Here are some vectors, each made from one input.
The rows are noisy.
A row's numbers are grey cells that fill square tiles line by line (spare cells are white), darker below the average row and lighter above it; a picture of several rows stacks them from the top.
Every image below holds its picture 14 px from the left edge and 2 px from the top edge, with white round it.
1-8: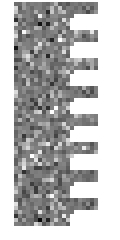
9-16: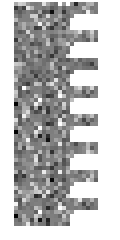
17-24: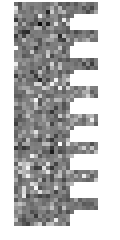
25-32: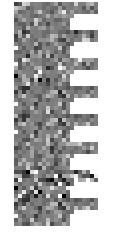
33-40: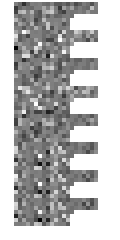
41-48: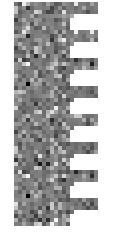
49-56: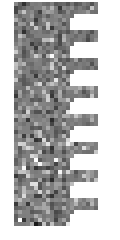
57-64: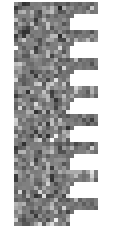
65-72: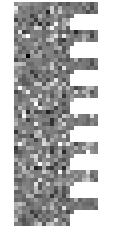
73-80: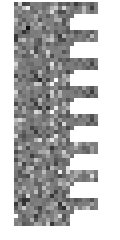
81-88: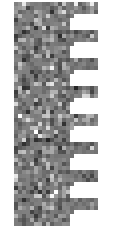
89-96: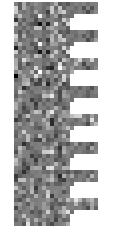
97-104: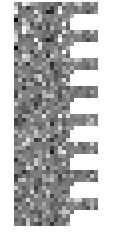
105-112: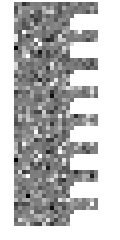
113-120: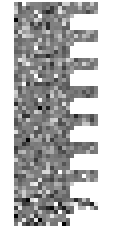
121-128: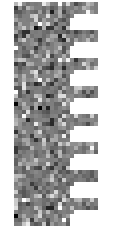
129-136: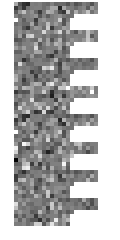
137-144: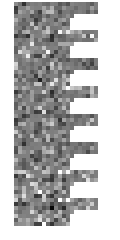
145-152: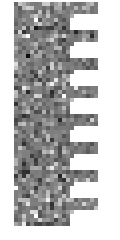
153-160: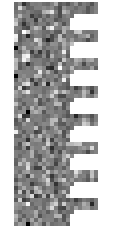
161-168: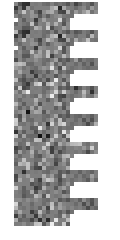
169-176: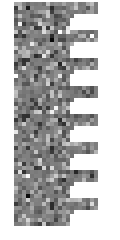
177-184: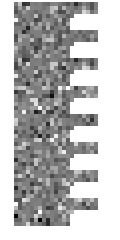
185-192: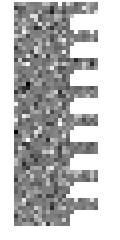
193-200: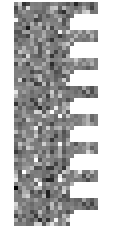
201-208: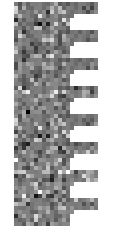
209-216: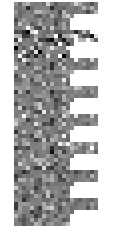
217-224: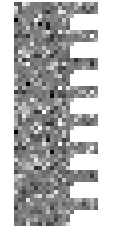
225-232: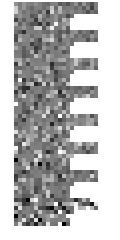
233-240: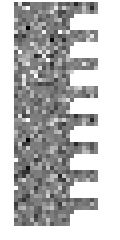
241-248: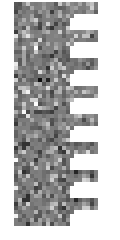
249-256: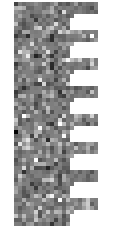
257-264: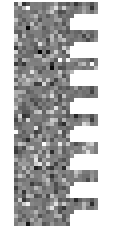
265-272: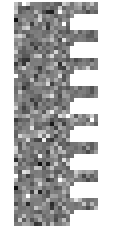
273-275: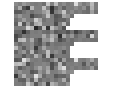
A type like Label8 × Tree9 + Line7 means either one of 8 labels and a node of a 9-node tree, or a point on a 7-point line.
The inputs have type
List2(Line9).
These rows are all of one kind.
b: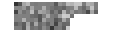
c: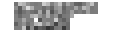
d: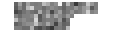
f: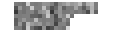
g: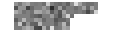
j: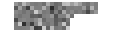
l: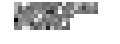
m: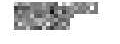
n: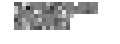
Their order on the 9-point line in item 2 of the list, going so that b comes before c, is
b, d, f, c, l, m, j, g, n.
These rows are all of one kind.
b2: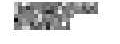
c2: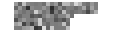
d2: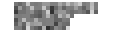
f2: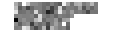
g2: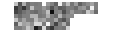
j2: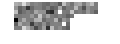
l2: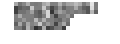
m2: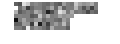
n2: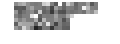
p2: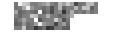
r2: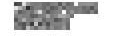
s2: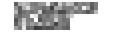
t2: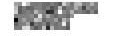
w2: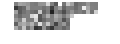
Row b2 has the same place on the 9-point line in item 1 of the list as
f2, j2, m2 and t2.
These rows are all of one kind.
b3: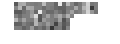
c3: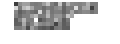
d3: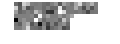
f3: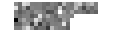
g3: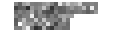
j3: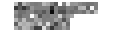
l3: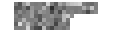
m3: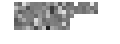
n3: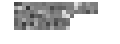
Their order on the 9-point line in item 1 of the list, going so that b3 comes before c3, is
d3, f3, m3, n3, l3, g3, j3, b3, c3.
